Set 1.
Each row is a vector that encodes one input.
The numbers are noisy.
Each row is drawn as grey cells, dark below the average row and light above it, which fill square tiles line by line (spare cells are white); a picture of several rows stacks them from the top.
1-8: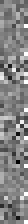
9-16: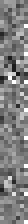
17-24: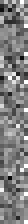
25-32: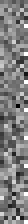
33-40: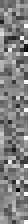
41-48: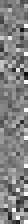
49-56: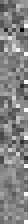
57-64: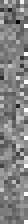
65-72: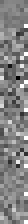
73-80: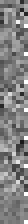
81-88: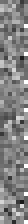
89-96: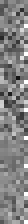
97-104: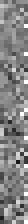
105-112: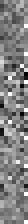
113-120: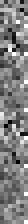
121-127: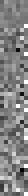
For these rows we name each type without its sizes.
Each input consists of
either a fixed value, or a node of a tree and a true/false value.
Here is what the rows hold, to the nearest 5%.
About 5% of them hold a fixed value. The rest hold a node of a tree and a true/false value.
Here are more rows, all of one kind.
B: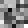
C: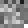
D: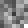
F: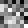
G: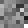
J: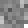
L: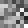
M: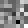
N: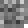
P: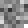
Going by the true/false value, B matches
G and N.
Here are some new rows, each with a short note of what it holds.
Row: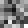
a fixed value
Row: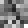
a fixed value
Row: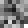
a fixed value
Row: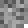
a node of a tree and a true/false value
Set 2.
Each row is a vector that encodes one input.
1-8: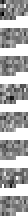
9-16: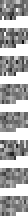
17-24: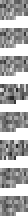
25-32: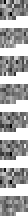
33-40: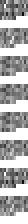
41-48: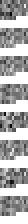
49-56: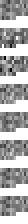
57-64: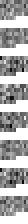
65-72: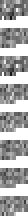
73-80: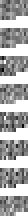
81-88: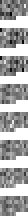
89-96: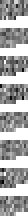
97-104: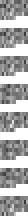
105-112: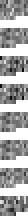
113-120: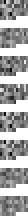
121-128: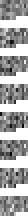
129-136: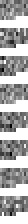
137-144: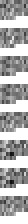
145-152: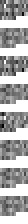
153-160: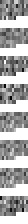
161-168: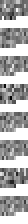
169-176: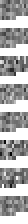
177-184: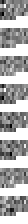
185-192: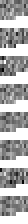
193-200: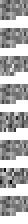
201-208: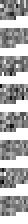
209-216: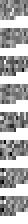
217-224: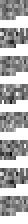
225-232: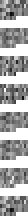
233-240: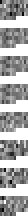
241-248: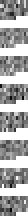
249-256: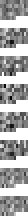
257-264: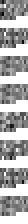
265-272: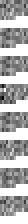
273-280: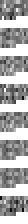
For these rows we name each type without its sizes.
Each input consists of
either a label, or three true/false values.
